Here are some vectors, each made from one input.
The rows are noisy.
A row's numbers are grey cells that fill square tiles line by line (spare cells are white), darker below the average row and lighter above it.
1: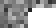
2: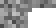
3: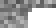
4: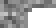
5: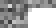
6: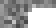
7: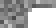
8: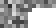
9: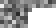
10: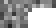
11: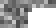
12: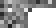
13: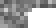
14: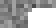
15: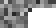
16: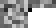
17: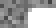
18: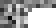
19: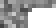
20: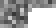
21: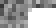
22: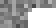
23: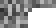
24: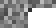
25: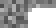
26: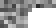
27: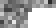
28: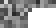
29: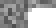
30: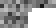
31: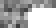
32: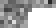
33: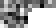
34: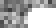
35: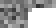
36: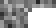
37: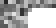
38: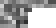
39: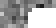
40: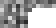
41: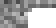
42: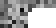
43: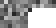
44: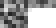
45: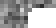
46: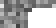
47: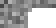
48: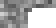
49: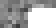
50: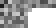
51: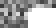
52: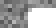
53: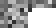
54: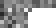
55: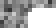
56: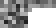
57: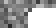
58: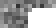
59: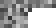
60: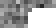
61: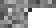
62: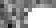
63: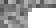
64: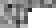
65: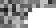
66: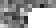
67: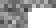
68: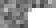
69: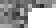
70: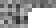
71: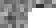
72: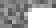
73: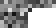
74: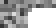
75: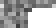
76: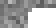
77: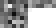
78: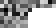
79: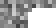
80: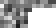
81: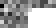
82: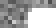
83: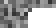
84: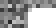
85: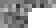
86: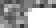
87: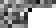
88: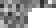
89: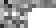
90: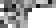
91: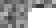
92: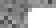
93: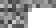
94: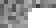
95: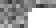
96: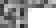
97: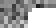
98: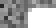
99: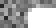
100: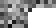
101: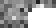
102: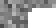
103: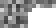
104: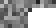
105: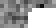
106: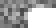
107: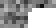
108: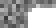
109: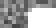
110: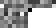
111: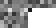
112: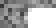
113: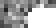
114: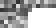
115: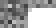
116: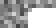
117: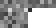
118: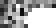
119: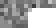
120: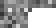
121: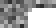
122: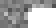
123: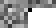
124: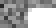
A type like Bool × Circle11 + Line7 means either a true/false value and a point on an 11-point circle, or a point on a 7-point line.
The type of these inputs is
Bool × (Line9 + Tree9).
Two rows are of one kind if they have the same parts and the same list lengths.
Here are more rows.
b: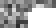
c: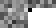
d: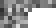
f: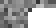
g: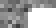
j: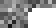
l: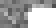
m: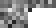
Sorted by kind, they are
b, f, g, l
c, d, j, m

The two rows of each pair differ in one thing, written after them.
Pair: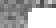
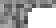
the node of the tree
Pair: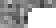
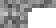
the node of the tree
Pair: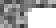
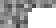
the node of the tree
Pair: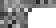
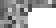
the node of the tree
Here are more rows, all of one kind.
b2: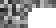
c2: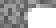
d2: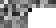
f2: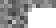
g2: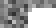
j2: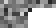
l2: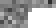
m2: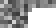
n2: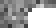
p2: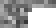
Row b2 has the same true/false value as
d2, j2 and n2.
